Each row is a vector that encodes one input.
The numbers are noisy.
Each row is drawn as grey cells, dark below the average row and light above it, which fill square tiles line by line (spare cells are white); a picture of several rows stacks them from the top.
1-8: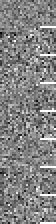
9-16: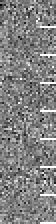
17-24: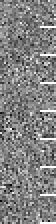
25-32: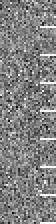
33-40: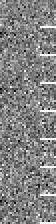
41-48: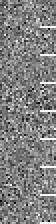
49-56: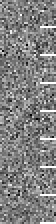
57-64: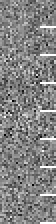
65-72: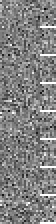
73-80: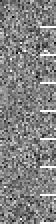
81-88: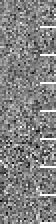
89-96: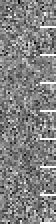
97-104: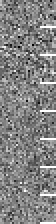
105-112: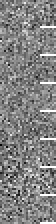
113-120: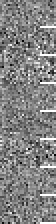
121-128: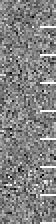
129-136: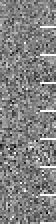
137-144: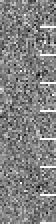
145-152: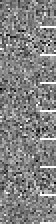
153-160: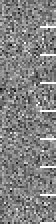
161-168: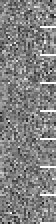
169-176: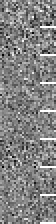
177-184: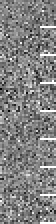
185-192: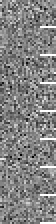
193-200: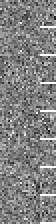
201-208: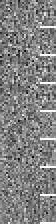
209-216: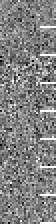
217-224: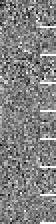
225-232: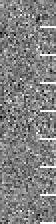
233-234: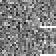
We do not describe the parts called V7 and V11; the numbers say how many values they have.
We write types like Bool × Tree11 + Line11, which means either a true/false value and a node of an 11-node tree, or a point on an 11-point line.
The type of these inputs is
(Line10 + V7) × V11 + List2(Line5).
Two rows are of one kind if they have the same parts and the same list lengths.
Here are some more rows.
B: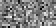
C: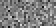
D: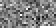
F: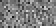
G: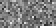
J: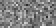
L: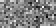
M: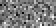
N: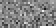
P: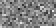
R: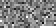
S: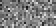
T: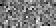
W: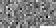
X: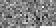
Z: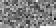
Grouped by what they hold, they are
B, C, F, S
D, G, J, L, N, W, X
M, T
P, Z
R

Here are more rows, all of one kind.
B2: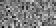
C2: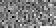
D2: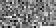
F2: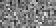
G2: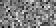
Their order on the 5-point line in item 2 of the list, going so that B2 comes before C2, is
D2, F2, B2, G2, C2.
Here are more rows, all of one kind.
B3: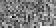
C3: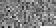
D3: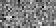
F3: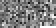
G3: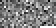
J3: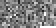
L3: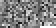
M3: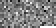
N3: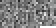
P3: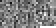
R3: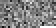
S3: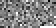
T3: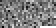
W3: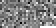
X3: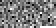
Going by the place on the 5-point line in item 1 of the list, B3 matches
C3, L3, R3 and T3.
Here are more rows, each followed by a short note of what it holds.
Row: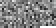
a value of V7 and a value of V11
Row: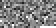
the empty list
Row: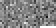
a value of V7 and a value of V11
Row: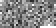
a point on a 10-point line and a value of V11
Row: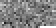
a point on a 10-point line and a value of V11
